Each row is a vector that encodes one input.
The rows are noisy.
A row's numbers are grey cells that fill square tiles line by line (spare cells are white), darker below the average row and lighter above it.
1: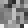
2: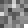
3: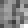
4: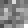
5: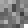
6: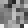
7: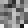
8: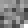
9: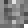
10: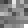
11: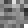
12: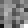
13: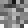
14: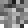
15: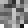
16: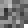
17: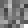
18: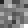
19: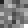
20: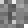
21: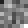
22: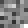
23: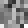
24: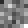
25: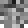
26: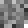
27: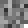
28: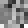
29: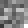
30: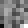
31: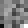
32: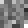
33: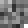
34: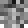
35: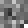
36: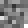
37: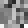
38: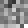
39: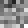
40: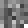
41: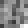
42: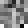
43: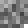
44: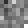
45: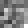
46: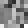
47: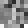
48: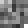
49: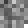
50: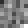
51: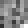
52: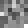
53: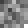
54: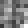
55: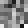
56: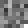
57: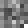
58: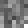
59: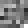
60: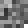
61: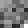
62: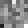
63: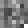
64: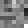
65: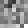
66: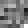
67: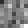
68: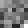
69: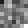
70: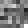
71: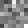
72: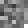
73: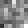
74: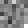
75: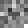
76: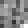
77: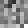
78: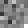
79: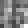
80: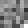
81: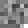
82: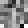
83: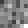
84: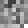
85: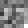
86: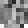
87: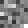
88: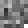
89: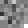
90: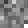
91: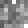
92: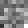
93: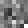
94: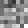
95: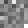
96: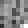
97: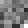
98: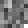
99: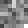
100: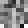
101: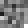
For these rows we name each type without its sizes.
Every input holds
a point on a circle, together with a list of points on a line.
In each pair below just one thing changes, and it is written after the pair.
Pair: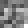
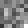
the place on the circle
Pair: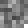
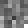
the place on the line in item 2 of the list
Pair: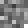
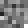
the place on the line in item 2 of the list
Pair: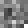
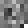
the place on the line in item 2 of the list
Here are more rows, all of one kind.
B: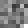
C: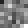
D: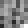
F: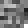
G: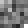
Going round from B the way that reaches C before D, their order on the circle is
B, C, D, F, G.
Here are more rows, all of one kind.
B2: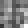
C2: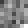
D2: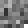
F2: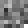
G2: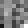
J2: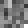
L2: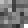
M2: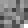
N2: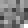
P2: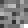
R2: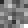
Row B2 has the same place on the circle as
C2 and R2.
